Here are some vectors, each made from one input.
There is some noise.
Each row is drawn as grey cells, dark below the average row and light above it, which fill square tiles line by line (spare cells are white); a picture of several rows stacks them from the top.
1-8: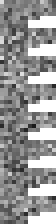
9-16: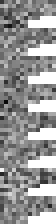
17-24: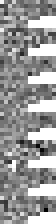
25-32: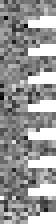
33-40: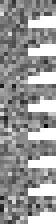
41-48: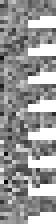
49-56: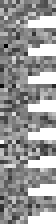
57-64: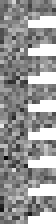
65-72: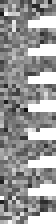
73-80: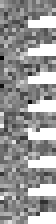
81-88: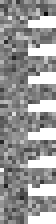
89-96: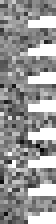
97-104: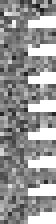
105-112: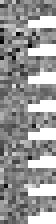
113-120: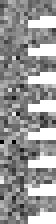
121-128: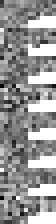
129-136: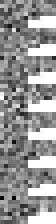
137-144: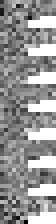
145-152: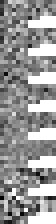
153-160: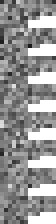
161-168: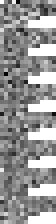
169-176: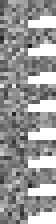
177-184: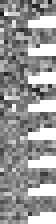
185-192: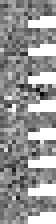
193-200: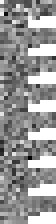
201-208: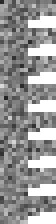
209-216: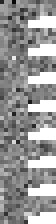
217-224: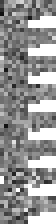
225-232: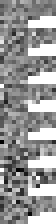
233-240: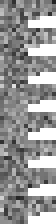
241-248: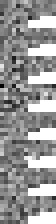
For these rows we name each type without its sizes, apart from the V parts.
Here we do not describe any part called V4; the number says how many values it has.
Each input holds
a list of items, each either a label and a value of V4, or a point on a line.
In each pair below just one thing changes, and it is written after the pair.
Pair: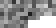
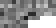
the label in item 1 of the list
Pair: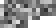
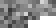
the value of V4 in item 2 of the list
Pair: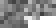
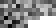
the label in item 1 of the list
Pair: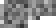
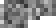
the label in item 2 of the list
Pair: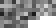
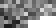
the value of V4 in item 1 of the list
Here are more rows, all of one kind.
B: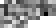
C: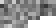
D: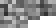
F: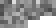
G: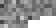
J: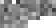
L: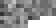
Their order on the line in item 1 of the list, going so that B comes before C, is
B, D, L, G, C, F, J.
